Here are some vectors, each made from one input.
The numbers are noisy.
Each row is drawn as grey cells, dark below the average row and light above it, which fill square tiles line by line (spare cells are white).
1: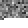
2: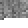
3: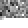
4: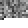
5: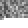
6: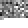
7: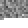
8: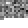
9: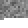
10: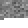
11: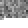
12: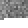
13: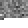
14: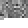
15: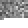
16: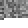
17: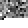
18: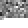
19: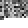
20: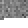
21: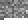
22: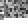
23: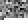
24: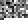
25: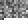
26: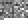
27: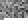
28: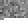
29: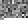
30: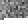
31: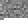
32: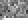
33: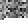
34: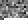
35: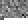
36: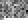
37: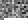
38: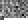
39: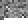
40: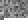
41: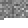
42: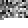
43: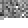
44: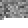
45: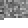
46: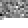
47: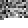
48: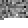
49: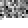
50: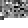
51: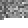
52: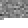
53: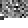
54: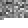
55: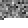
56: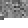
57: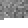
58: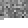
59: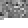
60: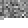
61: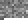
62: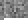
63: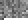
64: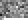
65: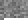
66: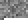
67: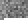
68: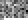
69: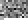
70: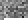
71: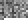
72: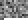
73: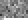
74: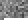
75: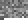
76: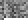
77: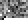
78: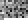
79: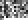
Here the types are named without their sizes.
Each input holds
either a point on a circle, or a fixed value.
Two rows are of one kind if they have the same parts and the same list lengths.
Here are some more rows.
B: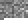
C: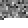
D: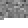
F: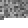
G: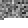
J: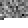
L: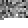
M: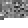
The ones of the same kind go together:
B, D, F, J, M
C, G, L

